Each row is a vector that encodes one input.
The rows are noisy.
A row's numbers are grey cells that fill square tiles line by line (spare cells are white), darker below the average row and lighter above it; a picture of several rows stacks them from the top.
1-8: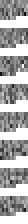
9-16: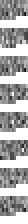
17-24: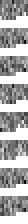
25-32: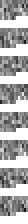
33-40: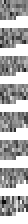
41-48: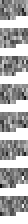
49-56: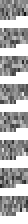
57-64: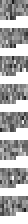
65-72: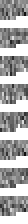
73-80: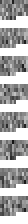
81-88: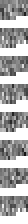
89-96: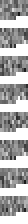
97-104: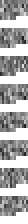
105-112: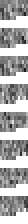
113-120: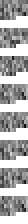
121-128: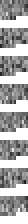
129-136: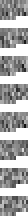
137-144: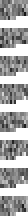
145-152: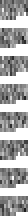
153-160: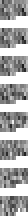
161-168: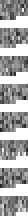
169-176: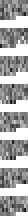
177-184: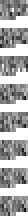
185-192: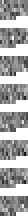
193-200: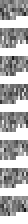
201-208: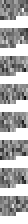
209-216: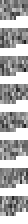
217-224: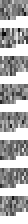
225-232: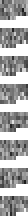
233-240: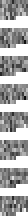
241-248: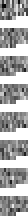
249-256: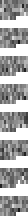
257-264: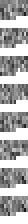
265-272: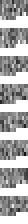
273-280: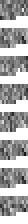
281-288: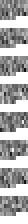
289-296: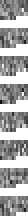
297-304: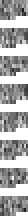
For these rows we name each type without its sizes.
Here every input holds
a list of points on a line.
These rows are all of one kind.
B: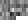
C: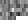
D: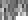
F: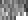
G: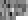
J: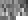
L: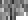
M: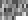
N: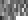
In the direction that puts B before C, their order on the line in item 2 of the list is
G, L, F, D, J, B, C, N, M.
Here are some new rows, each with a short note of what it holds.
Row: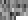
a list of two items
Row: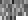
a list of two items
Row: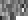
a list of two items
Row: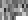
a list of two items
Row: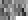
a list of one item
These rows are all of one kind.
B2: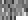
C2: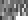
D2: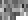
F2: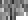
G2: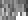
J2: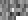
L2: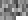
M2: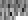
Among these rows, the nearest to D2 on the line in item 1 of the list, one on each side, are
F2 and L2.
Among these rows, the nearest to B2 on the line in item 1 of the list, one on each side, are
F2 and G2.
